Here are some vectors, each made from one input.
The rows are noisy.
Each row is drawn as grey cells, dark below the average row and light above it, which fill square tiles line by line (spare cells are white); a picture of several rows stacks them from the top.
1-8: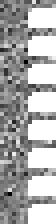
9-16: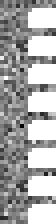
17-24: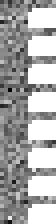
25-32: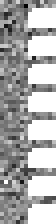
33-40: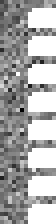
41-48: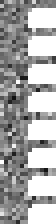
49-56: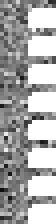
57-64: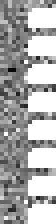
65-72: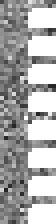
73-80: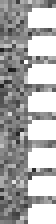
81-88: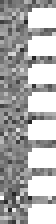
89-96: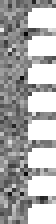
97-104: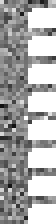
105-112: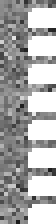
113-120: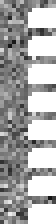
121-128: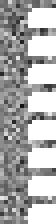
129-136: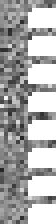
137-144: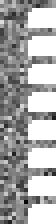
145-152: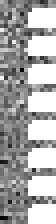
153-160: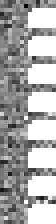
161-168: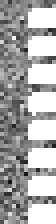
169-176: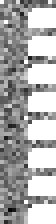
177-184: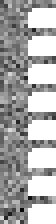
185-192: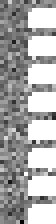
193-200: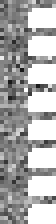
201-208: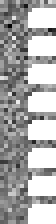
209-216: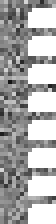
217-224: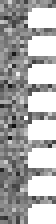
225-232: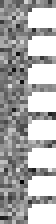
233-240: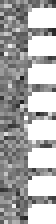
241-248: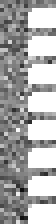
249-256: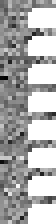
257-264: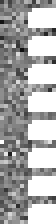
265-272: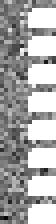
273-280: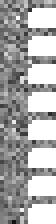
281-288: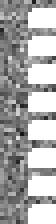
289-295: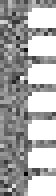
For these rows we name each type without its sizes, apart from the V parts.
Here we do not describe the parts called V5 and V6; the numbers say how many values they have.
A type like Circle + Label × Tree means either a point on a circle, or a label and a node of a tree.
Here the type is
Bool × Bool × Bool × Bool + Label × V6 + V5.
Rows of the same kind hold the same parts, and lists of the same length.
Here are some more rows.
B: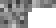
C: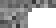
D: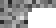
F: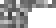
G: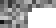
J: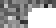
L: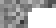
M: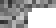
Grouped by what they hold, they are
B, C, D, G, L, M
F
J

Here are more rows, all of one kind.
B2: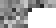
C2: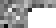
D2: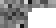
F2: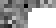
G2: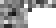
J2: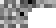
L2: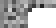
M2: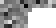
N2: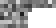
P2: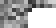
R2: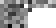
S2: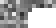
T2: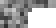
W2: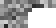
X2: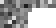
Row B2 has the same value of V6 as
C2, L2, P2 and W2.
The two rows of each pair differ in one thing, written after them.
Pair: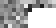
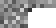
the label
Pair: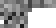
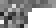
the label
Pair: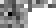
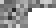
the value of V6
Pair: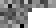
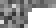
the label
